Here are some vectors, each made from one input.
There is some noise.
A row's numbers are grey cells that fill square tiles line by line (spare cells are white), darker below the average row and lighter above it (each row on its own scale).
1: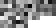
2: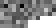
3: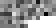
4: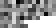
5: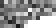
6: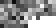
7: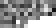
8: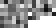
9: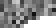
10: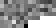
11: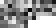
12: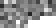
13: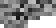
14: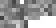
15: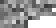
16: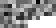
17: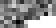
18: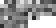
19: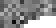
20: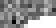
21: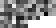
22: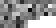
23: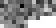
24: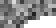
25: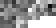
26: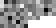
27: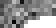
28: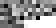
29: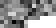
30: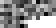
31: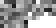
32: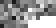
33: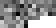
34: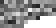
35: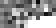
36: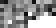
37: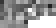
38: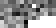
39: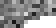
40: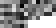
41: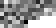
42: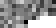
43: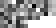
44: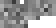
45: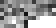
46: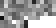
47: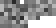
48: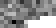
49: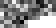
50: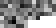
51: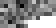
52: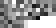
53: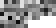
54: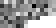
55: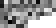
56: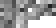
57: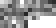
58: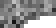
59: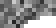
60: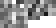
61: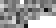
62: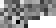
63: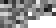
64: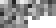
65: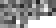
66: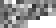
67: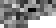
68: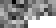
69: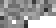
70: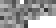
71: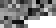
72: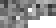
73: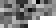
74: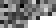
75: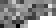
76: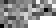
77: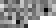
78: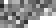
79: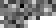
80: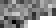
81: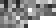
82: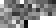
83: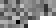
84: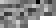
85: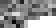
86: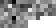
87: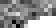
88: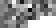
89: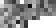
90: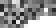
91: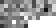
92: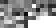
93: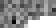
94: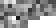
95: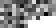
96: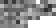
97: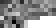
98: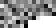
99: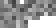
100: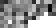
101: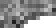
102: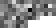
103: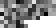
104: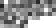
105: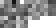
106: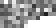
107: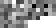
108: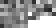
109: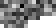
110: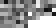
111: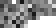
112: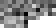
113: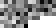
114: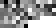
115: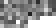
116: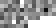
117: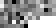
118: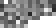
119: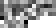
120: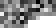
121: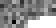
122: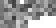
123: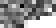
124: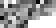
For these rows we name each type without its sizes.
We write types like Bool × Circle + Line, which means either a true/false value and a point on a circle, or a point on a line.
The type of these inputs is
(Bool × Bool × Bool + Circle) × Line.
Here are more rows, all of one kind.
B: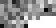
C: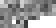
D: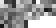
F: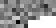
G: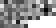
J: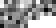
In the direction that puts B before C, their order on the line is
D, J, F, G, B, C.
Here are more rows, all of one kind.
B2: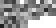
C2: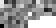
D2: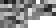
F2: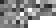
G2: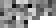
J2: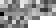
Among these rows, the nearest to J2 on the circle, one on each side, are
C2 and G2.
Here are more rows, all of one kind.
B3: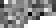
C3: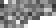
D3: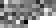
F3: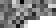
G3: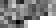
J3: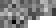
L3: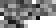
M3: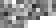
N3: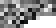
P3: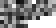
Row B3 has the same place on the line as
C3 and M3.
